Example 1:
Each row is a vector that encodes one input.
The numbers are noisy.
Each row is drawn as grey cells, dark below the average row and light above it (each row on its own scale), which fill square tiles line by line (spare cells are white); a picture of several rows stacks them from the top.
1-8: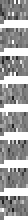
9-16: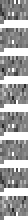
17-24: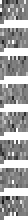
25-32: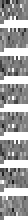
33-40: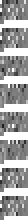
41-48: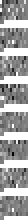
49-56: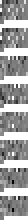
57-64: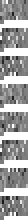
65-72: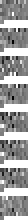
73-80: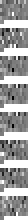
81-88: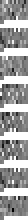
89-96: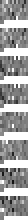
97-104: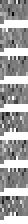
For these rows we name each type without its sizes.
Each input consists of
a point on a line.
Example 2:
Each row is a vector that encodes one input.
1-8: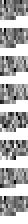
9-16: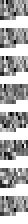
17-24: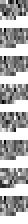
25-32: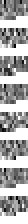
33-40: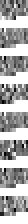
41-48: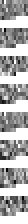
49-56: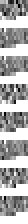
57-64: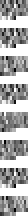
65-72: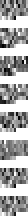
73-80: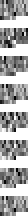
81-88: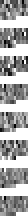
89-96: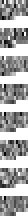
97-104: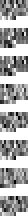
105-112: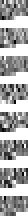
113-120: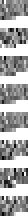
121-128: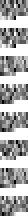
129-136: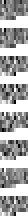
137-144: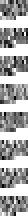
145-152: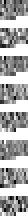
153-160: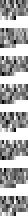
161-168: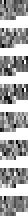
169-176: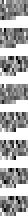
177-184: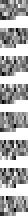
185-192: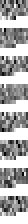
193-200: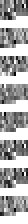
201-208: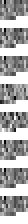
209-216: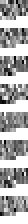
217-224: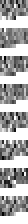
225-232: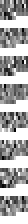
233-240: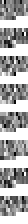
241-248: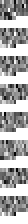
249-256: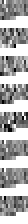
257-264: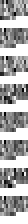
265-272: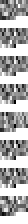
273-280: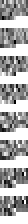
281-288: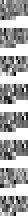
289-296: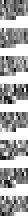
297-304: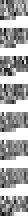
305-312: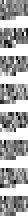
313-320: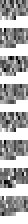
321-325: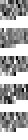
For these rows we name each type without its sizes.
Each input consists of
either a fixed value, or three true/false values.
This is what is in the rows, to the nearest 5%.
A few of them hold a fixed value. The rest hold three true/false values.
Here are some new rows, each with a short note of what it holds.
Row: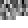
a fixed value
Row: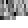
three true/false values
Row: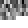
a fixed value
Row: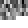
a fixed value
